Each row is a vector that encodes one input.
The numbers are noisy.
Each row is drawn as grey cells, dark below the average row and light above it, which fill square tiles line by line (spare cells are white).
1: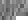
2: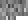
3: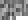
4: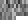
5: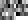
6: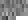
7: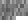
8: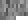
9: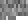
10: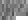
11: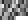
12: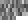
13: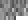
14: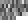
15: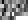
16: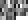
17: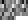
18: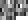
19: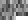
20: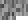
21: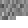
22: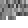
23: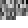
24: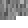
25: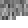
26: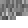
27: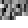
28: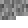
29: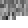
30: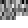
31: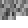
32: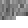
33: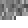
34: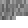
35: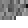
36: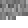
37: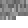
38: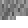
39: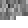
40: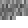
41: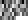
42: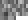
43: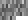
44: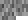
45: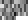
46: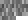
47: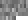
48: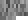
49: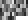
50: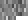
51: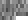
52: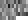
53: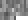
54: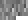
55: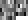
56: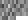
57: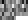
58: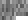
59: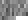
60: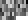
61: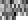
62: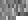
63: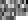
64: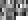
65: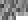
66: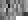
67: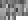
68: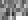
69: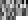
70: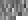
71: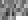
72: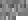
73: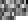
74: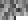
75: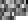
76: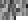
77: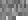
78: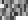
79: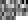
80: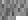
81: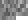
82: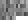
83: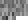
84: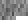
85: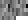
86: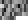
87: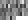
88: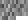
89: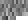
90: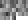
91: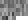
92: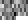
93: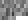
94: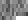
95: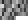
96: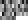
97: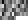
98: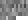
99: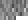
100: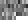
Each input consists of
either a point on a 7-point line, or a point on a 12-point line.
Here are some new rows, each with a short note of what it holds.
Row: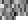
a point on a 7-point line
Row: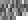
a point on a 12-point line
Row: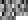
a point on a 7-point line
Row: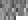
a point on a 12-point line
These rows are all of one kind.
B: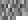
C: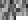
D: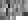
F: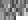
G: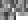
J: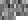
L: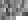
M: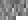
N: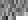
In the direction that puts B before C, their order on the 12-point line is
F, M, G, D, L, B, N, J, C.
